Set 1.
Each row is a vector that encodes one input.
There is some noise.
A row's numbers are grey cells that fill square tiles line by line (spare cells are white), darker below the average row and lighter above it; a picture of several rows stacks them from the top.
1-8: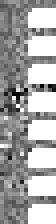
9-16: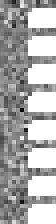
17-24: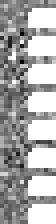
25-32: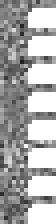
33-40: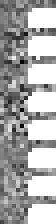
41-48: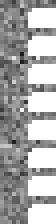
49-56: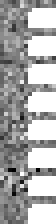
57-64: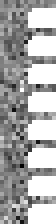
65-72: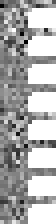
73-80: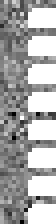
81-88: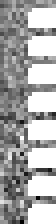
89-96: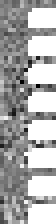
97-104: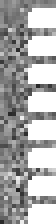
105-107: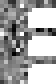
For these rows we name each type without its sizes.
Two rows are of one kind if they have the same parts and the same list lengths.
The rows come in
2 kinds.
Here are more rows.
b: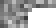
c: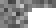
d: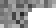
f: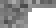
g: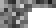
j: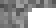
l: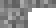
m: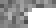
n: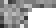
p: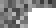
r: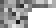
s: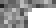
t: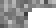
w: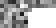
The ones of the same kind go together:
b, n, r, t
c, d, f, g, j, l, m, p, s, w

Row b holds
a point on a circle.
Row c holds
three true/false values.
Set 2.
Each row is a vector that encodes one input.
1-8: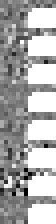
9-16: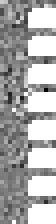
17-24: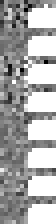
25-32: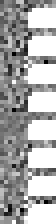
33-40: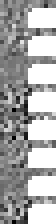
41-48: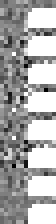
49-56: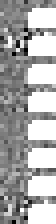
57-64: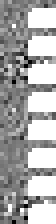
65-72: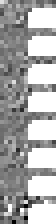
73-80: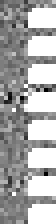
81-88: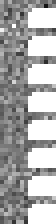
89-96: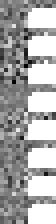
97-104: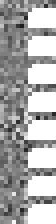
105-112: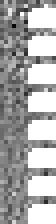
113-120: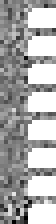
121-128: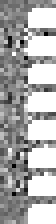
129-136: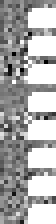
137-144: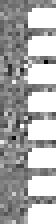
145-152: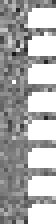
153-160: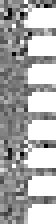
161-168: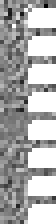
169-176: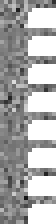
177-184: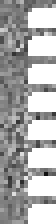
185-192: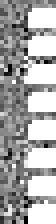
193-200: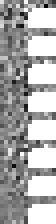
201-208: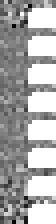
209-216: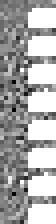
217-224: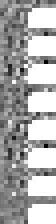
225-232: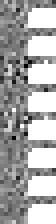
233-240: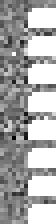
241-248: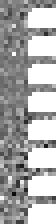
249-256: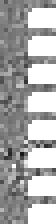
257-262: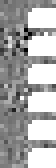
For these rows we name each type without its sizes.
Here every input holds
either a point on a circle, or three true/false values.
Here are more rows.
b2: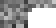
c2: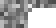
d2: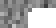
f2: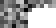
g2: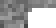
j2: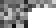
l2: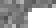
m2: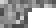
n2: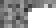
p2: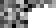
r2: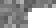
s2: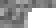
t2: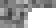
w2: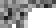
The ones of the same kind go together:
b2, d2, f2, g2, j2, l2, n2, p2, r2, s2, t2, w2
c2, m2

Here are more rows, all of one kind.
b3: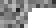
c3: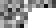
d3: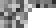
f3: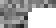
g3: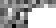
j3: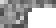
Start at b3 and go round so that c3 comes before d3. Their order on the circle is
b3, c3, f3, j3, g3, d3.
